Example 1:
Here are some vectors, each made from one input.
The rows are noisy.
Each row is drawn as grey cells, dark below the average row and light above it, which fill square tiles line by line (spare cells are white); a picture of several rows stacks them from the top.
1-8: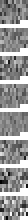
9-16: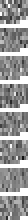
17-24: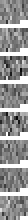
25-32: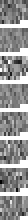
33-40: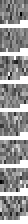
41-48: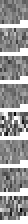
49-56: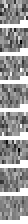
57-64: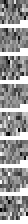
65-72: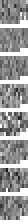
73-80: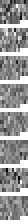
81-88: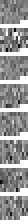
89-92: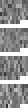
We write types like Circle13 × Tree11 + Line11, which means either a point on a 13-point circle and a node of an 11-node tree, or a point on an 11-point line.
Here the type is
Label9.
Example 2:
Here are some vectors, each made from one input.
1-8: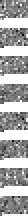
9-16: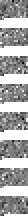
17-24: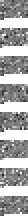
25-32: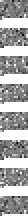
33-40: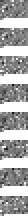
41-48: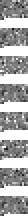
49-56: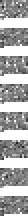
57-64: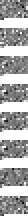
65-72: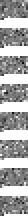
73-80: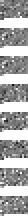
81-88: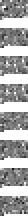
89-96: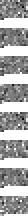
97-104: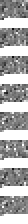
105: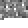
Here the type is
Circle11.
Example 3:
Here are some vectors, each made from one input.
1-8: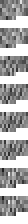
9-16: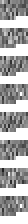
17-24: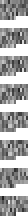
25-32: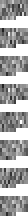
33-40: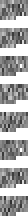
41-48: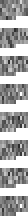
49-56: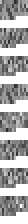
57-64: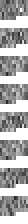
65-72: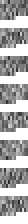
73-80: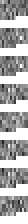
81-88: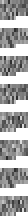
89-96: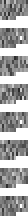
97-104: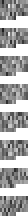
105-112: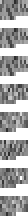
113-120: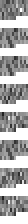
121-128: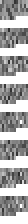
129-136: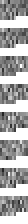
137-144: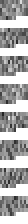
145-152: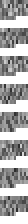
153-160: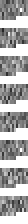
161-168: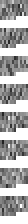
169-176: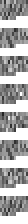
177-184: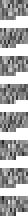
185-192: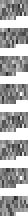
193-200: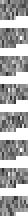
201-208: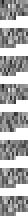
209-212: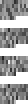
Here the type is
Label8.
